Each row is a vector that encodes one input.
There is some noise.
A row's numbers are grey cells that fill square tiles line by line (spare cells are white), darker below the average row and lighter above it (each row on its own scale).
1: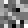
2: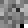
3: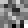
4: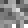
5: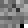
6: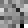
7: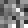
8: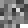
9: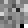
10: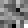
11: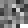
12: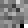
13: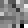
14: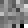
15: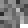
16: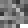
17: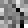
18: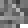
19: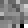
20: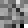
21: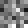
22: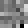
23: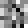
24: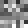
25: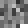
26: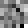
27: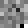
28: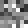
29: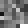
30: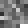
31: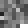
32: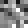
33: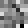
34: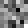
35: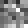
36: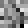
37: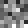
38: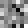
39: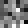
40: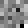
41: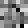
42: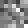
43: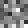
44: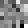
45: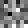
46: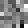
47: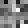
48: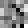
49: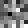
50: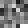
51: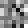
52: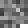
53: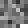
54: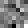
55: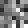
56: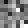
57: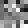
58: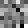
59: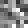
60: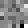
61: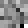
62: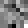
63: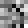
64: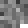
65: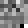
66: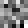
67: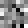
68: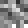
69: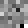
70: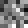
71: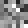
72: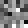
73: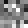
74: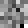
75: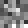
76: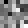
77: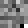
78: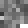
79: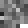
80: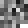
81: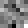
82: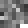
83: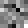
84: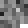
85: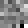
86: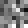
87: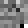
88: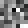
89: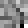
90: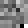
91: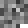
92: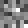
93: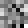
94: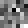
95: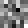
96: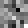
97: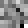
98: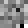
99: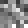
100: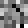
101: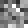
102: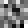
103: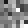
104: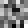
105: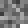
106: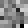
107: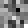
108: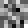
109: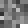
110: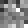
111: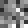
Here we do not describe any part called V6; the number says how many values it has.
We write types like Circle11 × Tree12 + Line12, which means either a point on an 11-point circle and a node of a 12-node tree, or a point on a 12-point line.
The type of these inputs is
Bool × (Line5 + V6).
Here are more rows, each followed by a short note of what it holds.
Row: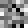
a true/false value and a value of V6
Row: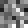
a true/false value and a value of V6
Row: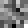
a point on a 5-point line and a true/false value
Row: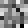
a true/false value and a value of V6
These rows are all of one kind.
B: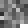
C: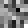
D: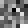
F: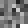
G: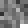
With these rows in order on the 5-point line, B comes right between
C and G.
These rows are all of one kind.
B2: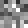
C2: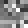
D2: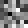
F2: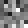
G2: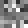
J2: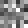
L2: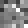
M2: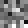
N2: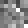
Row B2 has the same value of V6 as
C2, G2 and J2.
